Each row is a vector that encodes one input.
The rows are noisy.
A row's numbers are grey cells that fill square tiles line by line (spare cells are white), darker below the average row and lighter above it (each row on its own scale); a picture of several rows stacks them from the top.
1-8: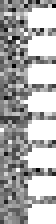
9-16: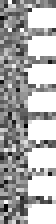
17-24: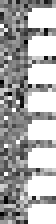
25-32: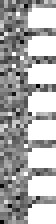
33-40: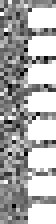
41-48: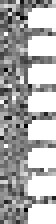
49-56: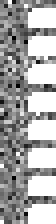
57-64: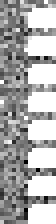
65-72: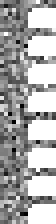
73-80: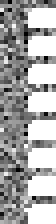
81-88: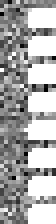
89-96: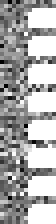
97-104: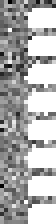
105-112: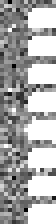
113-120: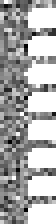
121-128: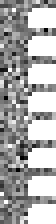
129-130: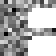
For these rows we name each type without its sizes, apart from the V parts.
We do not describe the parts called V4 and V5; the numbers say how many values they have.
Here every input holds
a true/false value and a value of V5, together with either a point on a line, or a value of V4.
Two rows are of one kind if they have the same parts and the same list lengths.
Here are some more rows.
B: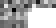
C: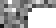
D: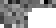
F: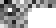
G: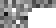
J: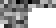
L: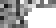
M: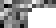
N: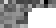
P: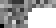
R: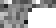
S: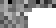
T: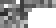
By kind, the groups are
B, D, J, N, P, S, T
C, F, G, L, M, R

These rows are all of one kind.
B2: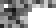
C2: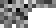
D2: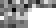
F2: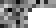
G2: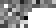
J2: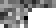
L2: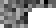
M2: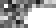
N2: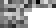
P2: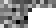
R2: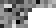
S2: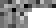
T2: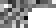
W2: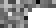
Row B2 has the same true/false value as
D2, M2 and S2.
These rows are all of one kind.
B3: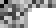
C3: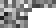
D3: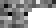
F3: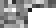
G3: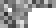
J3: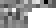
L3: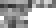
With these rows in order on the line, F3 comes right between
D3 and J3.
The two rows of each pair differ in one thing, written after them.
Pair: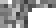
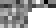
the value of V5
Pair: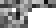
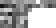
the true/false value
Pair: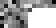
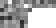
the place on the line
